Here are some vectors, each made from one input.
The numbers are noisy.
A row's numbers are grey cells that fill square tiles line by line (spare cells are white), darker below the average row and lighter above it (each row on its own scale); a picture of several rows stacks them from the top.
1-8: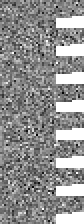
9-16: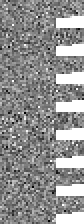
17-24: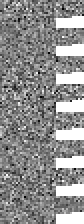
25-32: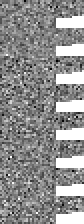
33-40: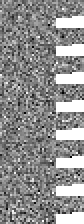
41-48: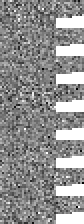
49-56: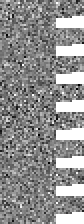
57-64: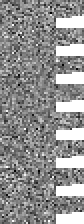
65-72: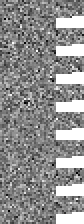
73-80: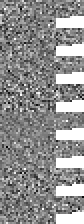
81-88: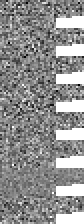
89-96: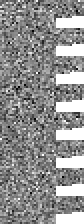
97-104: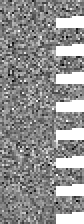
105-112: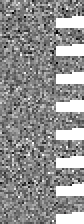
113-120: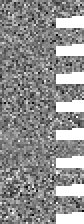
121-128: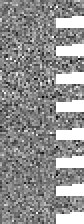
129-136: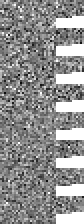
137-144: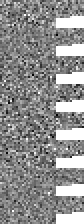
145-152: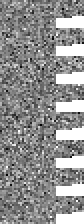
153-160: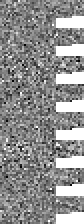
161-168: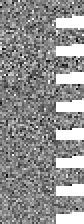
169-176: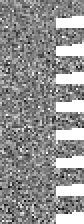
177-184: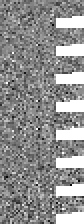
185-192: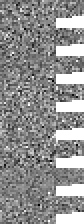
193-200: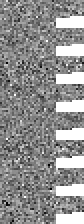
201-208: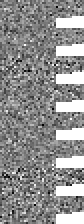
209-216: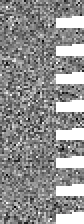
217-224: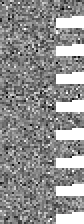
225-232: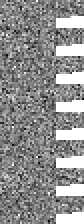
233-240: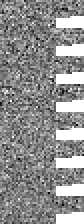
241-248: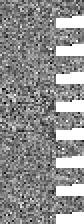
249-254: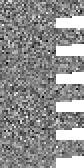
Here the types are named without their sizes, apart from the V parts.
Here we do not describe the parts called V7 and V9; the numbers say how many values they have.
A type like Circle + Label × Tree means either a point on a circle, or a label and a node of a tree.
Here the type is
((Bool × Bool × Bool + Unit) × V7 + Line) × V9.
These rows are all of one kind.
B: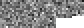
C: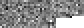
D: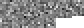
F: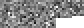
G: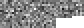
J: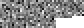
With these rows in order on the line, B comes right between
D and F.
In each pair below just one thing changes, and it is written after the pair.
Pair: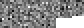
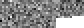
the value of V7
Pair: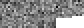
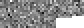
one of the three true/false values
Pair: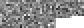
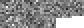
one of the three true/false values
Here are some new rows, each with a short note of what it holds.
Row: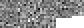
three true/false values, a value of V7 and a value of V9
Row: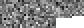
a point on a line and a value of V9
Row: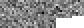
a value of V7 and a value of V9
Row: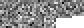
a value of V7 and a value of V9
